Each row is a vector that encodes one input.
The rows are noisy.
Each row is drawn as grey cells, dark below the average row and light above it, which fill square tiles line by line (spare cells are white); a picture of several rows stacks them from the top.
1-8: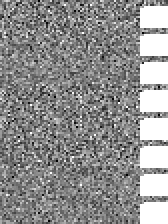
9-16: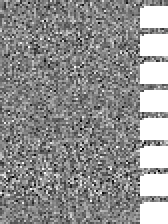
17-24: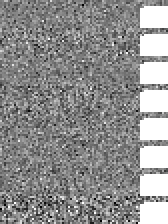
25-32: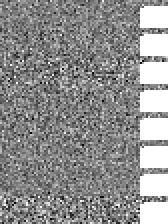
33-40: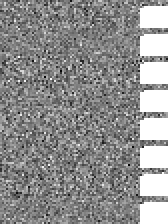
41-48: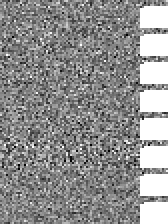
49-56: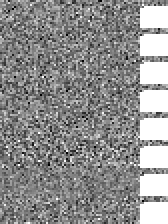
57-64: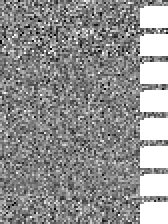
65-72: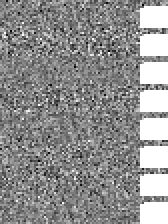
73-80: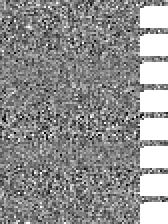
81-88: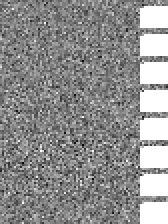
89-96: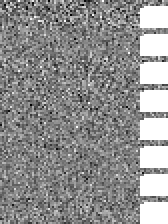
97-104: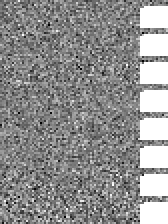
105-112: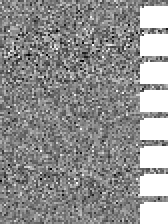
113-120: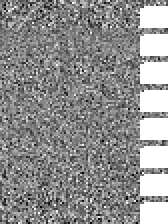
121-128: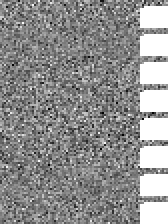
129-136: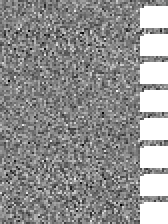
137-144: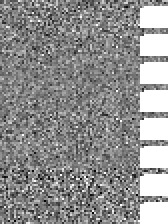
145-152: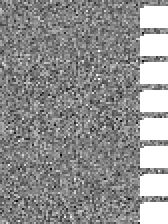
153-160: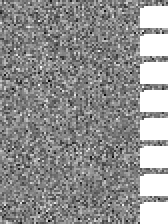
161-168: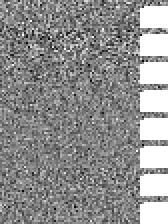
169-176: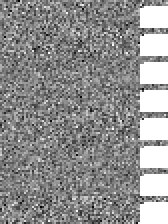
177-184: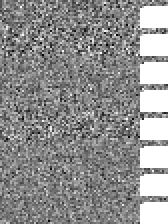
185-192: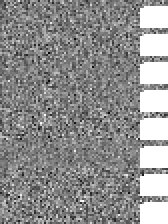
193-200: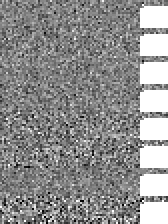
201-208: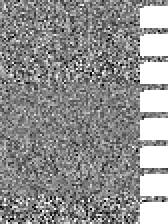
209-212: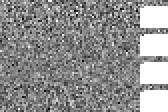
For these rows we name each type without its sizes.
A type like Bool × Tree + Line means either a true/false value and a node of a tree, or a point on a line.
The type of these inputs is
Circle × Circle × (Line + Tree).
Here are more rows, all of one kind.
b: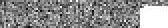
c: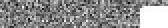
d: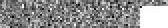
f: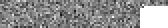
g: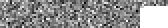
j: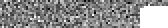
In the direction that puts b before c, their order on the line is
d, f, b, g, c, j.
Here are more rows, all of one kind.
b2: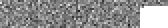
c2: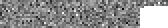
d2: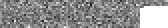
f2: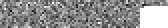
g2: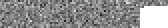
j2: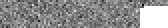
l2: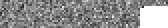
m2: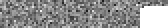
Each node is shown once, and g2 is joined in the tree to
j2 and l2.
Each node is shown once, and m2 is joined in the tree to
d2.
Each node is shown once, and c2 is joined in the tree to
l2.
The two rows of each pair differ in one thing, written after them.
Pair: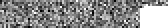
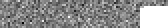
the place on the line
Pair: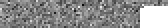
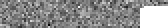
the place on the line
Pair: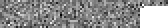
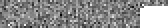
the place on one of the two circles
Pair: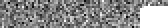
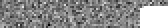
the place on the line
